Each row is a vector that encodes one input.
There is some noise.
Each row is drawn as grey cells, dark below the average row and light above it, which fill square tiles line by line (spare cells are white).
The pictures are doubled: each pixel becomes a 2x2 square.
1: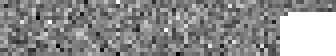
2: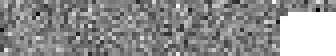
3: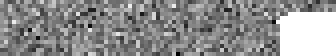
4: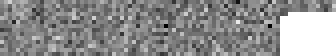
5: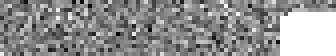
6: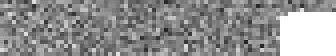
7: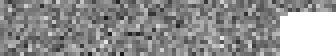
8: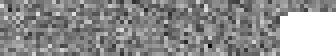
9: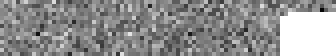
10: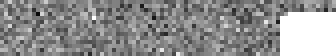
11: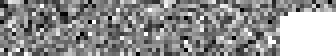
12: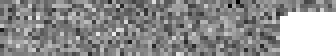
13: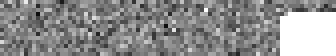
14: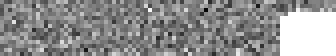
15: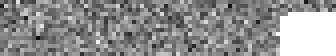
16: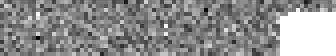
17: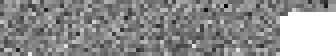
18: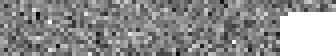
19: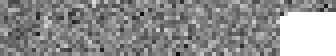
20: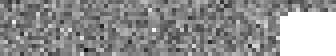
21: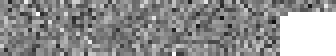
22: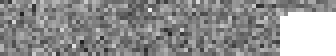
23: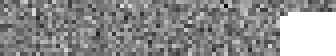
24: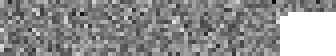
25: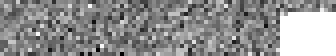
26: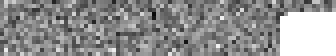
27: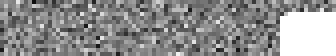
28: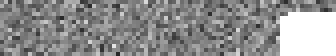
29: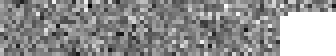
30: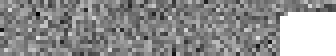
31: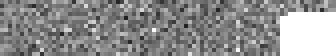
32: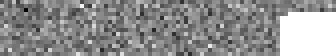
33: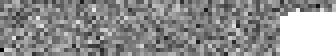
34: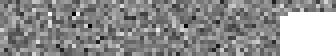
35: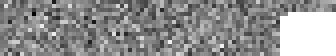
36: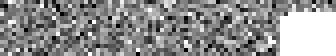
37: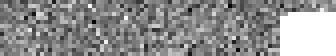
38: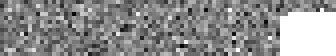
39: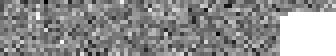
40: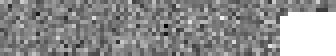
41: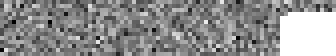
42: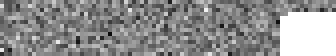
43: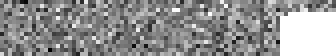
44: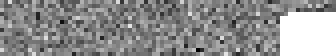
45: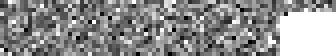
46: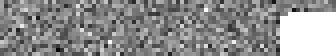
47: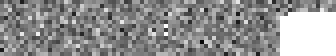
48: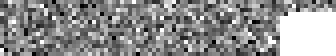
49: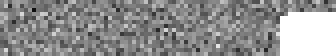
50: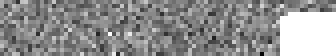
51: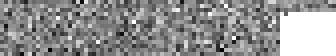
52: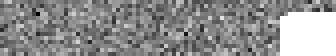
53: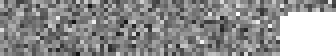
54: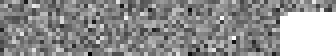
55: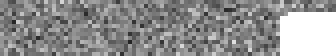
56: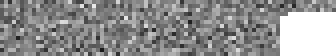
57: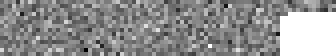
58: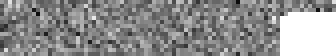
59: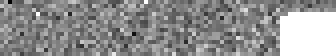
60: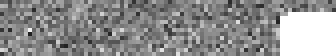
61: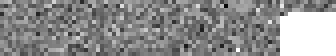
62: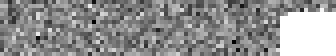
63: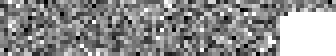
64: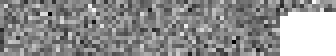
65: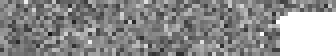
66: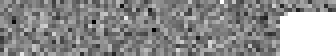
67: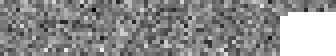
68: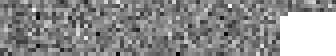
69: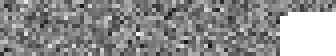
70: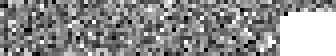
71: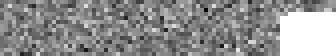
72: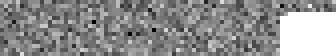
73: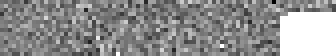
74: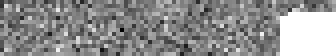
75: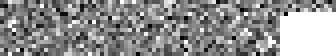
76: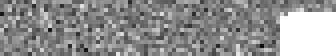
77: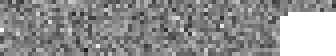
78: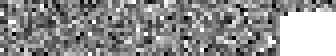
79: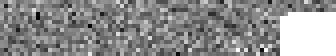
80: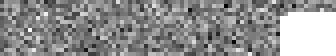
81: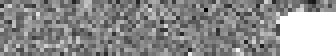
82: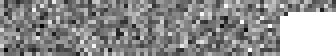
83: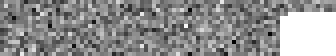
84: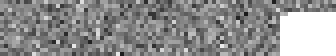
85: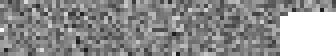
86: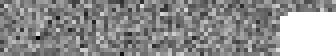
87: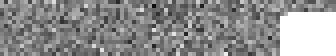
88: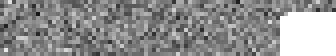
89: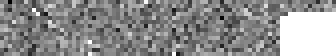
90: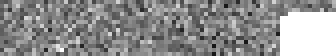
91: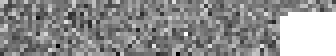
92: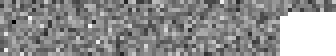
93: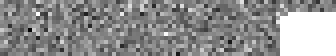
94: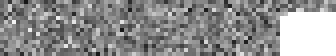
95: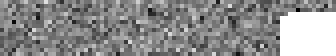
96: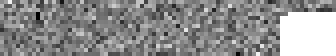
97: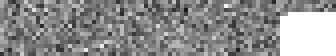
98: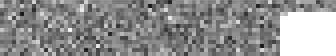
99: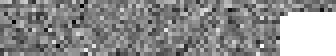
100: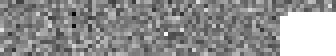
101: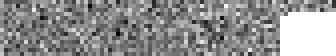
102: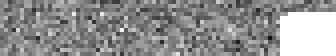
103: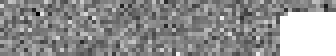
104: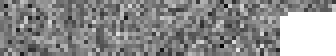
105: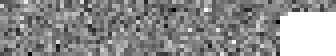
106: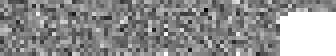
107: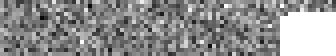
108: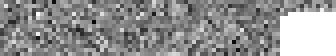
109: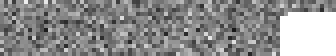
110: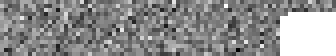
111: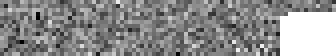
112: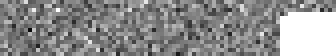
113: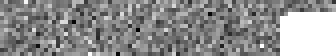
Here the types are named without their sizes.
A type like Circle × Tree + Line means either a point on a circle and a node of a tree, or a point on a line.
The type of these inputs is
(Bool × Bool × Bool × Bool × Bool + Unit) × Line + Label.
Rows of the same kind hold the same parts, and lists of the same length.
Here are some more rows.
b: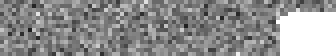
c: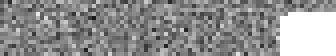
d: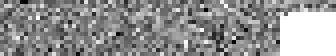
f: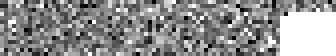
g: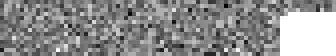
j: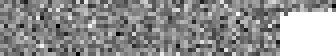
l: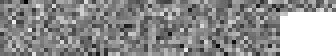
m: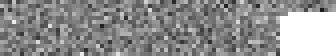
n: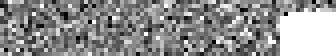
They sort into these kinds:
b, c, g, l, m
d, j
f, n

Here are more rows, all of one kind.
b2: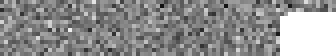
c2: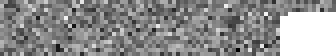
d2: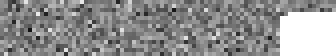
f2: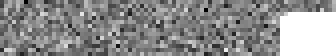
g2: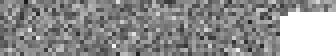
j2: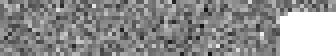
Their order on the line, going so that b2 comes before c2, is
f2, g2, j2, b2, d2, c2.
